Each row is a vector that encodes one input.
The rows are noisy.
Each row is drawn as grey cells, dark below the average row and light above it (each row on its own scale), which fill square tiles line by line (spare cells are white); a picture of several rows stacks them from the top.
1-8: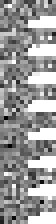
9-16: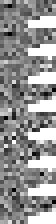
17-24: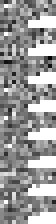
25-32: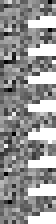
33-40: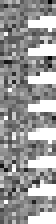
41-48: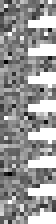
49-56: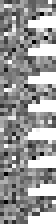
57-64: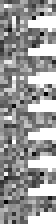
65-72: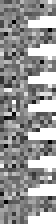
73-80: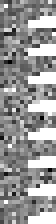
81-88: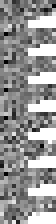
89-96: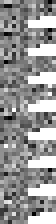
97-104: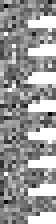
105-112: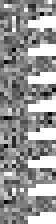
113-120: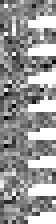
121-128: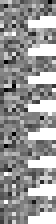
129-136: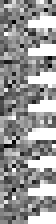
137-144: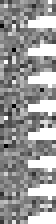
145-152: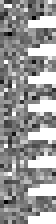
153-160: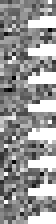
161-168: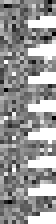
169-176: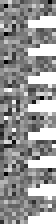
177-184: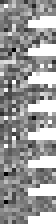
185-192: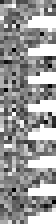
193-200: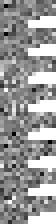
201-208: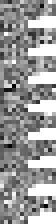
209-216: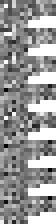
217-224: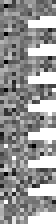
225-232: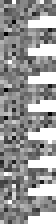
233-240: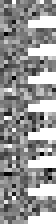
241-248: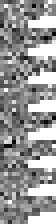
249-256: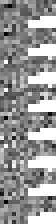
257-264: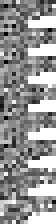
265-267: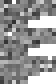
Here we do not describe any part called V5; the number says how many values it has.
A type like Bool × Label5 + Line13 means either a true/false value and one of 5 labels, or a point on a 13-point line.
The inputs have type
List2(Bool × V5).
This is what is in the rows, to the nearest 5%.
All of them are lists of up to two items, each a true/false value and a value of V5: about 5% are empty, 35% hold one and 60% two.
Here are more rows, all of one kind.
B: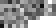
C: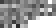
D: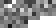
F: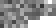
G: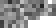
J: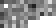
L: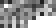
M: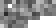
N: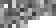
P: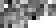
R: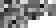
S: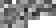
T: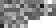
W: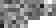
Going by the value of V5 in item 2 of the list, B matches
G, L, P and S.
